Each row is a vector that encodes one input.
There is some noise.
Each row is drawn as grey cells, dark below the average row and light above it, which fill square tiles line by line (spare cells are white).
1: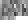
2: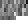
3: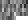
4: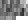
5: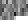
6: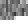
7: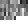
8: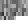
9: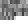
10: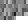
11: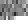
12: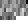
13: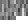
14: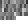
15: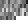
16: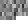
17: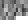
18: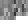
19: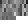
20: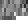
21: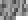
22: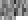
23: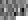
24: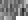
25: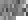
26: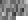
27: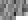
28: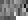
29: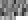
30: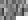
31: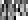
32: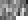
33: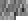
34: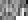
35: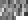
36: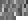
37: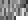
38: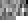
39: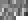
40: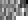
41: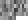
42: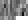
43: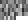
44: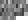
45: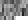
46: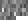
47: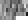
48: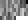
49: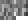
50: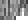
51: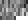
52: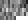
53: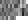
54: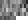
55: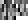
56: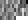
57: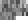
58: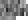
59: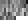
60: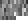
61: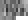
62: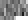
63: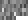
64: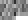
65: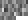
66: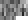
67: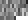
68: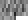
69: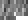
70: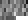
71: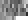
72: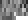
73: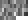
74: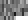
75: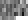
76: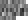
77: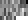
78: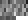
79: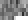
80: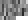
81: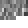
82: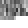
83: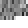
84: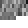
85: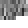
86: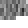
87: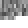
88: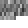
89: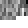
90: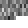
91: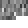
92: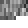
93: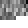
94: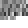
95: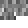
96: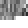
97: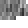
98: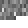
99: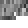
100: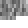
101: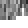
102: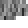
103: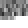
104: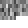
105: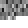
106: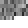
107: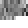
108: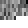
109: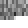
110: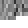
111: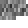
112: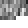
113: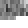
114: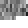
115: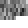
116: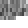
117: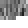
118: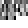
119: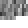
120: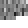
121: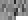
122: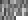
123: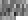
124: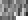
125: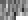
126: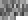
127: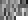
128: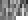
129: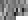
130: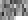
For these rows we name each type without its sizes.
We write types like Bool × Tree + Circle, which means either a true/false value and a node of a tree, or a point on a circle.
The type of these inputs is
List(Label × Line).
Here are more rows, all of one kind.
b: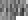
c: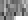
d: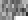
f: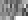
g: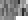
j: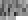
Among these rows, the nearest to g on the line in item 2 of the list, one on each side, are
c and f.
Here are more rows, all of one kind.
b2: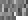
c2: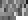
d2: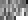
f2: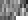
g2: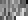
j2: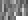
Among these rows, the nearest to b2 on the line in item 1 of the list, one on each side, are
c2 and j2.
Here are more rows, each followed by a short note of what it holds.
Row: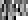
the empty list
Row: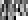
the empty list
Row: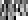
the empty list
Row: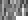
a list of one item
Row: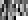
the empty list
